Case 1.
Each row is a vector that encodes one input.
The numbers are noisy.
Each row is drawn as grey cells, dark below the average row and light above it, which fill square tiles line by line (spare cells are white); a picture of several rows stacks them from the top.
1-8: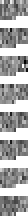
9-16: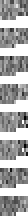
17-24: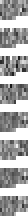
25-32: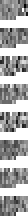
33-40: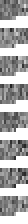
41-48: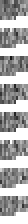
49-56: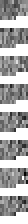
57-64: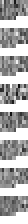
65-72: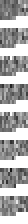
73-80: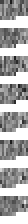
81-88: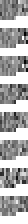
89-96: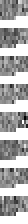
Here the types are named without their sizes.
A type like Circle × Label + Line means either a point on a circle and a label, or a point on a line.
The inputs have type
Bool × Circle + Unit.
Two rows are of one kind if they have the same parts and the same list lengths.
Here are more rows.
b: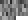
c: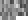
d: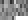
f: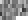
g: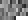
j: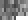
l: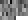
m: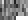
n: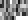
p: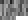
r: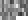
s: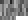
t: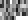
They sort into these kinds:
b, c, d, f, g, j, l, m, p, r, s
n, t

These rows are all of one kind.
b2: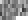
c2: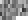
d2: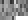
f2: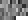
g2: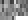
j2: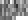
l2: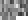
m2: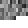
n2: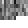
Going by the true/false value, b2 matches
c2, j2 and n2.
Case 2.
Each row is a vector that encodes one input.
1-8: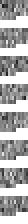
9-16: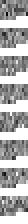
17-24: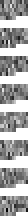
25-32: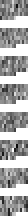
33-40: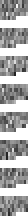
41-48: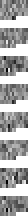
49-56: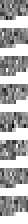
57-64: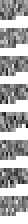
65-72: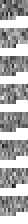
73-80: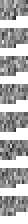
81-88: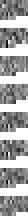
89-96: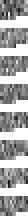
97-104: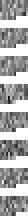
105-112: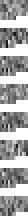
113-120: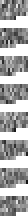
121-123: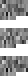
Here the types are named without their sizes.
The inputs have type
Bool × Bool × Bool + Label.
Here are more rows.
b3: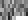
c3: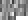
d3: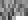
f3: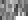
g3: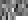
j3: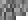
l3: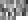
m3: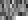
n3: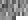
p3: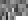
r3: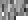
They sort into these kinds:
b3, d3, f3, g3, m3, p3
c3, j3, l3, n3, r3

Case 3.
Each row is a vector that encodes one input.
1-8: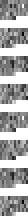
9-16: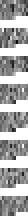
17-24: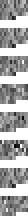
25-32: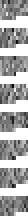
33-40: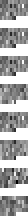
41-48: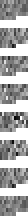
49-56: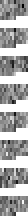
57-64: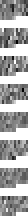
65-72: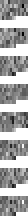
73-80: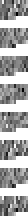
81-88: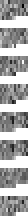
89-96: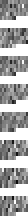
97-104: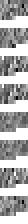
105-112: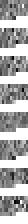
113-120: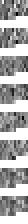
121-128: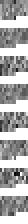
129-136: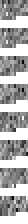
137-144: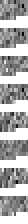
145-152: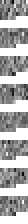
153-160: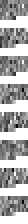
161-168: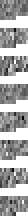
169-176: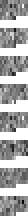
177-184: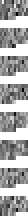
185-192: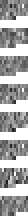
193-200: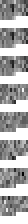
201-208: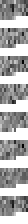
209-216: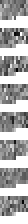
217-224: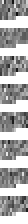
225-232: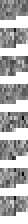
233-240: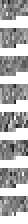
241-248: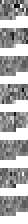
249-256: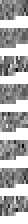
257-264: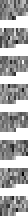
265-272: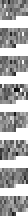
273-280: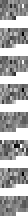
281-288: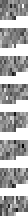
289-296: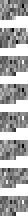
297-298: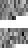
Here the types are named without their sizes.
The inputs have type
Bool × Bool × Bool × Bool + Line × Line + Unit.
